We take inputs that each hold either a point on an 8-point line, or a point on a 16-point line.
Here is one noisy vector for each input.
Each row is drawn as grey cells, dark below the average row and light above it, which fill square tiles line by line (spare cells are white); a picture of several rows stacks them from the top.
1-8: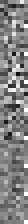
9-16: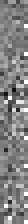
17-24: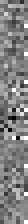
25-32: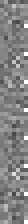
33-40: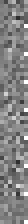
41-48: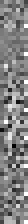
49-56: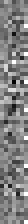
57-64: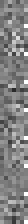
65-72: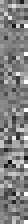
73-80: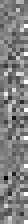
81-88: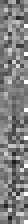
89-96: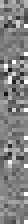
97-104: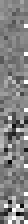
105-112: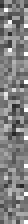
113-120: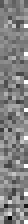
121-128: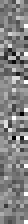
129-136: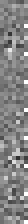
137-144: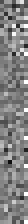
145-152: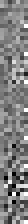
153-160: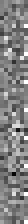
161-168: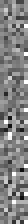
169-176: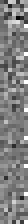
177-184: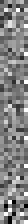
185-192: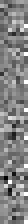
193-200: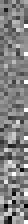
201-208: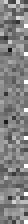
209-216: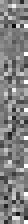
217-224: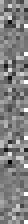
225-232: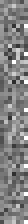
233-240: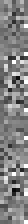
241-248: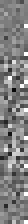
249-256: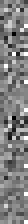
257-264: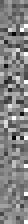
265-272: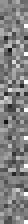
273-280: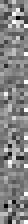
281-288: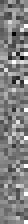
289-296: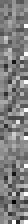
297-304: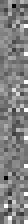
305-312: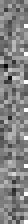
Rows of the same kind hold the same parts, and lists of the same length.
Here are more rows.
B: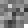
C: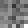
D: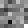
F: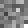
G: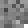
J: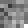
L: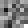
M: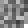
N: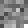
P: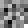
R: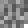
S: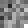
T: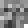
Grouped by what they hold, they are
B, C, G, L, T
D, F, J, M, N, P, R, S

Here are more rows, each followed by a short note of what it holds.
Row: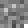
a point on a 16-point line
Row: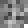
a point on a 16-point line
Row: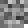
a point on a 16-point line
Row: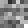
a point on an 8-point line
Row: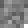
a point on a 16-point line
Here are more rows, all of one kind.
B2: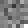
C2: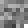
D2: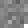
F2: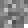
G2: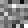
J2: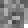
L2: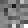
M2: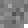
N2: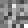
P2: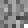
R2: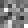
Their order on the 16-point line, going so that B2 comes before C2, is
J2, M2, R2, G2, L2, N2, B2, D2, C2, F2, P2.
